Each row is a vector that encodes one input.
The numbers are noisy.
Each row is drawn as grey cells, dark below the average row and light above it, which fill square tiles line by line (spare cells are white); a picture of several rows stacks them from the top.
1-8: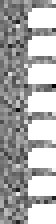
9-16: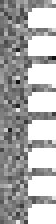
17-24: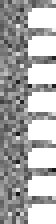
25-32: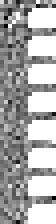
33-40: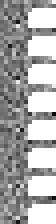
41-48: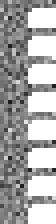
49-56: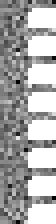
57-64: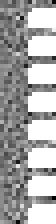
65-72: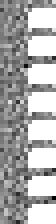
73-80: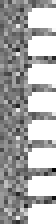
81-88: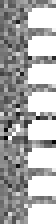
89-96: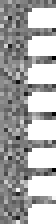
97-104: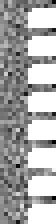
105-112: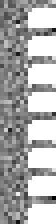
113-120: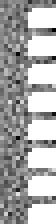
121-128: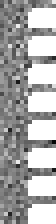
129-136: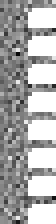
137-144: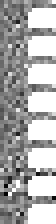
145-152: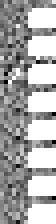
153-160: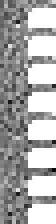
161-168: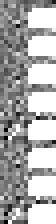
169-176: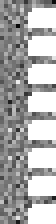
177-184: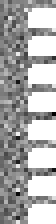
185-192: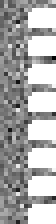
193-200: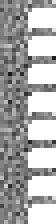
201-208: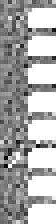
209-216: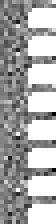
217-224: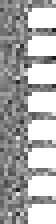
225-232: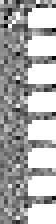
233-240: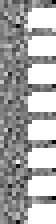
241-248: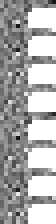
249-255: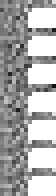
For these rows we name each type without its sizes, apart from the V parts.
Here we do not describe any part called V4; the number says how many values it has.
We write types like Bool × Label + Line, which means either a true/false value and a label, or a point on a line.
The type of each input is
List(Bool × V4).
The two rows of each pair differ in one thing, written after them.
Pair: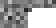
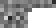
the value of V4 in item 2 of the list
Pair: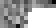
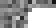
the true/false value in item 1 of the list
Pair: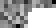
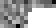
the true/false value in item 2 of the list
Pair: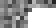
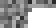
the value of V4 in item 2 of the list
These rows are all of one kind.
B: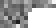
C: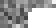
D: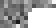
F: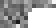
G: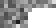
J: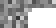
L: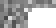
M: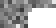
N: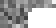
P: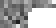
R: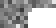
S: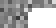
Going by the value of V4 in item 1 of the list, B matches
D, F and P.
